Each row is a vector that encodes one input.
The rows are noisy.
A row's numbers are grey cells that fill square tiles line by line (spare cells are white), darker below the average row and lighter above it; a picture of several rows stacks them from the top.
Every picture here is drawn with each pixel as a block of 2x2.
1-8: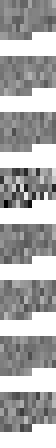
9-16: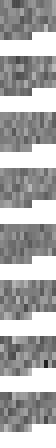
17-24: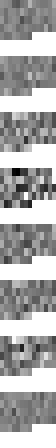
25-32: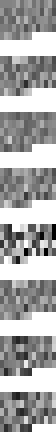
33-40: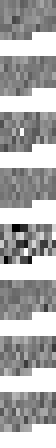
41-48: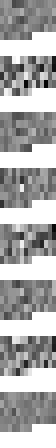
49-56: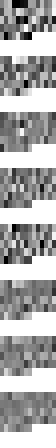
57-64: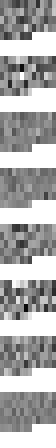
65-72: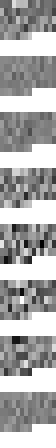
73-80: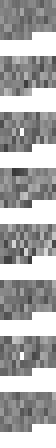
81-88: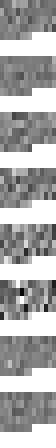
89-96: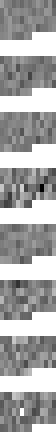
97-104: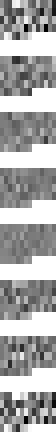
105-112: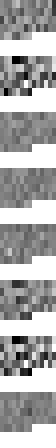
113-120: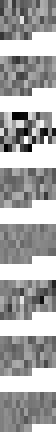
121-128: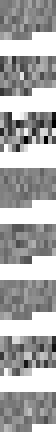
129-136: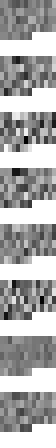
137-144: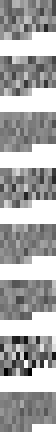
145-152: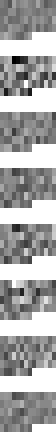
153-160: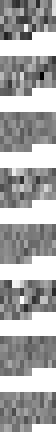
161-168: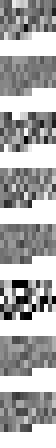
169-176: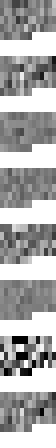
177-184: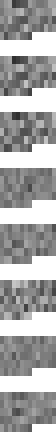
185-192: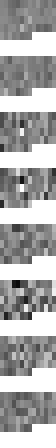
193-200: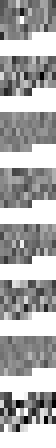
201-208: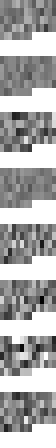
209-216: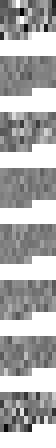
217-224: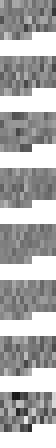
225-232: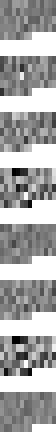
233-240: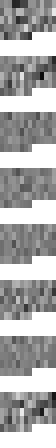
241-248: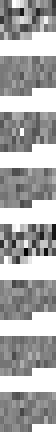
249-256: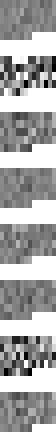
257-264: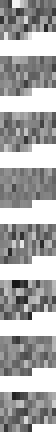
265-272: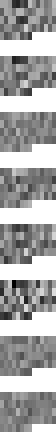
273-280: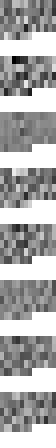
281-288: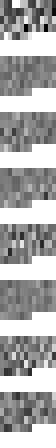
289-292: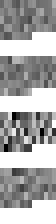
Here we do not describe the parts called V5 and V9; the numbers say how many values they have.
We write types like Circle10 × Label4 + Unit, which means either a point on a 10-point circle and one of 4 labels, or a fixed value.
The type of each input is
(Line7 + V9) × Line13 + V5.
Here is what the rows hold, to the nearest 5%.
About 80% of them hold a point on a 13-point line, together with either a point on a 7-point line, or a value of V9. The rest hold a value of V5.
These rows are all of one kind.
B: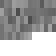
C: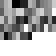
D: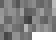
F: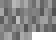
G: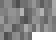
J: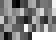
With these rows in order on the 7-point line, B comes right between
C and J.
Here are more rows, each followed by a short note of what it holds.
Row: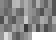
a point on a 13-point line and a value of V9
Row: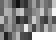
a point on a 13-point line and a value of V9
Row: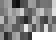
a point on a 7-point line and a point on a 13-point line
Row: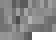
a point on a 13-point line and a value of V9
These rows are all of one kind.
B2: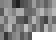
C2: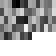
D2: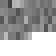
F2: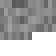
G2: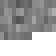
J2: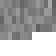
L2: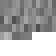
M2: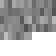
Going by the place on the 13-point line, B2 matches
C2 and G2.
